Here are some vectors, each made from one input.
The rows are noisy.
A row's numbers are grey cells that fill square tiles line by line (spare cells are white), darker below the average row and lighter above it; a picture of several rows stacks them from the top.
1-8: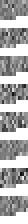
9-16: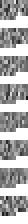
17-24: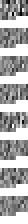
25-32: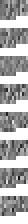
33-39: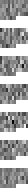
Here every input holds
a point on a 5-point line.
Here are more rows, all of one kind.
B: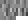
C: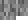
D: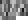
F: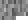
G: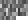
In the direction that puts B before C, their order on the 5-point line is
D, B, F, C, G.
